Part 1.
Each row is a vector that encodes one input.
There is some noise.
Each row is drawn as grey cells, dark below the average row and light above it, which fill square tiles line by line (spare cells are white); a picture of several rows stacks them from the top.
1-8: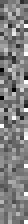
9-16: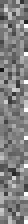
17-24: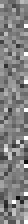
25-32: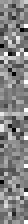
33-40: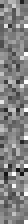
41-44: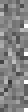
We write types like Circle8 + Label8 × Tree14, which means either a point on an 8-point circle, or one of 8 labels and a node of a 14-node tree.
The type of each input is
Line6.
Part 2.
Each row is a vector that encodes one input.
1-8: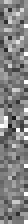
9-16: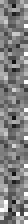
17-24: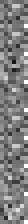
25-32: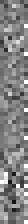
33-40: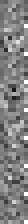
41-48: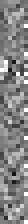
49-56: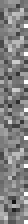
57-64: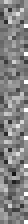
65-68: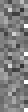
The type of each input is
Tree7 + Unit.
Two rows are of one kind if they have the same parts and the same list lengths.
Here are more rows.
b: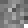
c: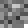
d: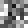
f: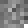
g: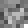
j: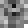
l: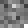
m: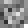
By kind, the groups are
b, c, f, g, j, l, m
d

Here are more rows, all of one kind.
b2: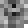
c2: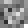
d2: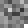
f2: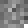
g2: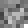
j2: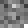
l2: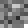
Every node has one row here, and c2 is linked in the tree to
g2.
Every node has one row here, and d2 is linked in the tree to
b2 and f2.
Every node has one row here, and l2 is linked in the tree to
j2.
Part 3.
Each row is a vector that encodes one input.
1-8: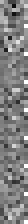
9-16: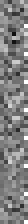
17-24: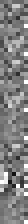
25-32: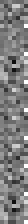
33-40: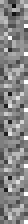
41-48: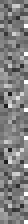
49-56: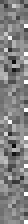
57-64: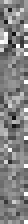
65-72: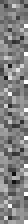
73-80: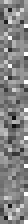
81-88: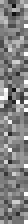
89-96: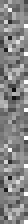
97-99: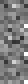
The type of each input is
Tree8 + Unit.
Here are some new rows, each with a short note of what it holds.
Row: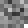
a node of an 8-node tree
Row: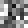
a fixed value
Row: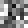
a fixed value
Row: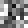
a fixed value
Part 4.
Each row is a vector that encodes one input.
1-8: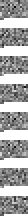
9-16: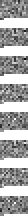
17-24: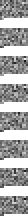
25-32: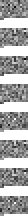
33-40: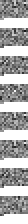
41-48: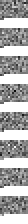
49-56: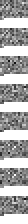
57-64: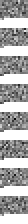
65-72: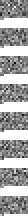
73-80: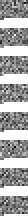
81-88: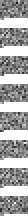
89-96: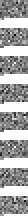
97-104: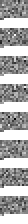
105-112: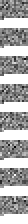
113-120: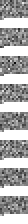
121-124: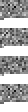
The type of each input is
Bool × Bool × Bool.
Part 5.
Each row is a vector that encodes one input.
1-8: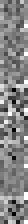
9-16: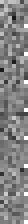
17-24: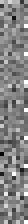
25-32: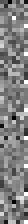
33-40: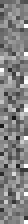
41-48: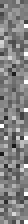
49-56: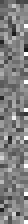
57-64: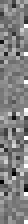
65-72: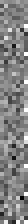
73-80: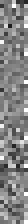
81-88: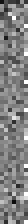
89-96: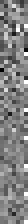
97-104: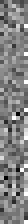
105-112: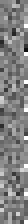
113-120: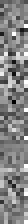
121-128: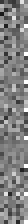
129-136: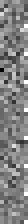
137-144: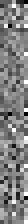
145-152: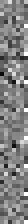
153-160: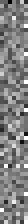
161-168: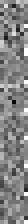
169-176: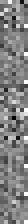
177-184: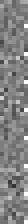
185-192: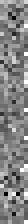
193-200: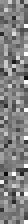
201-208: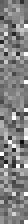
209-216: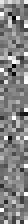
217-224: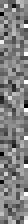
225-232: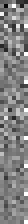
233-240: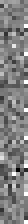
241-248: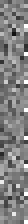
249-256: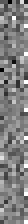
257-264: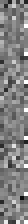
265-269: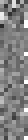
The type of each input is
Line6.
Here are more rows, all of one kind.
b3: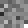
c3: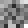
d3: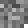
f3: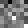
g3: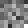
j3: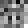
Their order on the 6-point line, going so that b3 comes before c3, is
g3, b3, j3, c3, d3, f3.
